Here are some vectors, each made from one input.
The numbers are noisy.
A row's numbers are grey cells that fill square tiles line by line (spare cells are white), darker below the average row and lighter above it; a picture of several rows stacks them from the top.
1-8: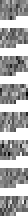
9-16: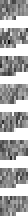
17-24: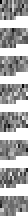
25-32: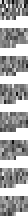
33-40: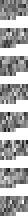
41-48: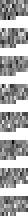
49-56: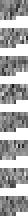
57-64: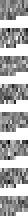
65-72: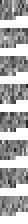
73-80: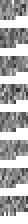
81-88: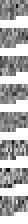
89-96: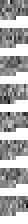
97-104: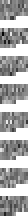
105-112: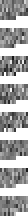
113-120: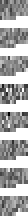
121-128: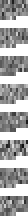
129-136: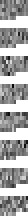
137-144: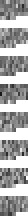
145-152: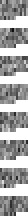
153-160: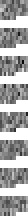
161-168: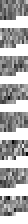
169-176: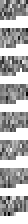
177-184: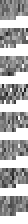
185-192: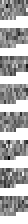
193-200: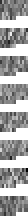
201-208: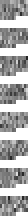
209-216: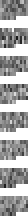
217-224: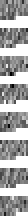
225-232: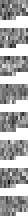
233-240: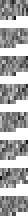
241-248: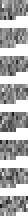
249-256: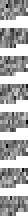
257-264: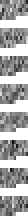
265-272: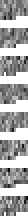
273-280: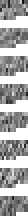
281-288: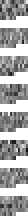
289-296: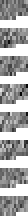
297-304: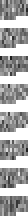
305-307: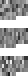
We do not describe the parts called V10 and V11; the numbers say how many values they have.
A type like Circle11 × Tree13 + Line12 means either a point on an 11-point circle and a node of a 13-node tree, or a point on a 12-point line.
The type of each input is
Circle6 × Circle6 + (Line7 + V10) × V11.
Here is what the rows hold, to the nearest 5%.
About 25% of them hold a point on each of two 6-point circles. The rest hold a value of V11, together with either a point on a 7-point line, or a value of V10.
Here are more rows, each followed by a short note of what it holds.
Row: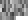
a value of V10 and a value of V11
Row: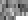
a value of V10 and a value of V11
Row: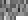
a value of V10 and a value of V11
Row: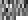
a point on each of two 6-point circles
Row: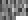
a value of V10 and a value of V11
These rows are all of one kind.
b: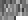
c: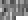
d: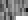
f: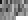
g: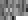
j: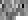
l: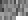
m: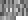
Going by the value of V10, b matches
l and m.
